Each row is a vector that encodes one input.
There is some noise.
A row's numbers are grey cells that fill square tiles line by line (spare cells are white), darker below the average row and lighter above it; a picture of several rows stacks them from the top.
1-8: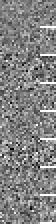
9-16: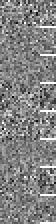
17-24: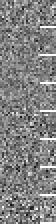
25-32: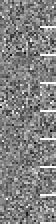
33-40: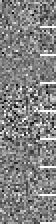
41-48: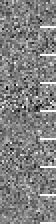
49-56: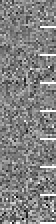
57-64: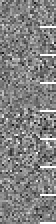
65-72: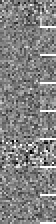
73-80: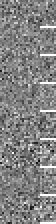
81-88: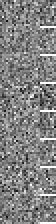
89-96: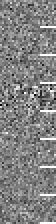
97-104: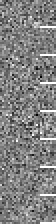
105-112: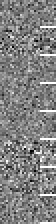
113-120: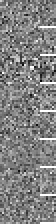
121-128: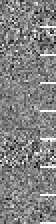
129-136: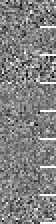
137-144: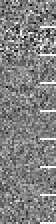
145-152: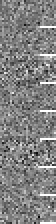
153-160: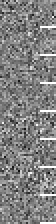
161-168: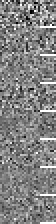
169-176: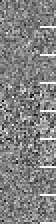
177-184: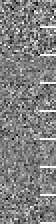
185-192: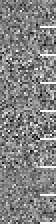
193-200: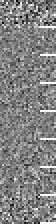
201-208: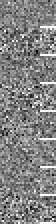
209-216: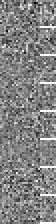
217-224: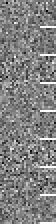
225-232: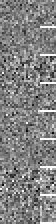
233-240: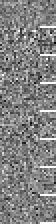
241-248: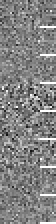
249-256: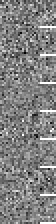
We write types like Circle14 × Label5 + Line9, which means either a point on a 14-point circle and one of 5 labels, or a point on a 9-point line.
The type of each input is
Bool × Bool × Bool + Circle18 × Circle18 + Unit.
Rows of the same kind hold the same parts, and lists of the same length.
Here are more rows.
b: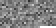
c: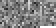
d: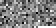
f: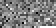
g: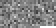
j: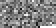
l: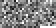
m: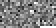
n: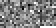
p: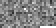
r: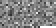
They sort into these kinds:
b, c, d, f, g, l
j
m, n, p, r

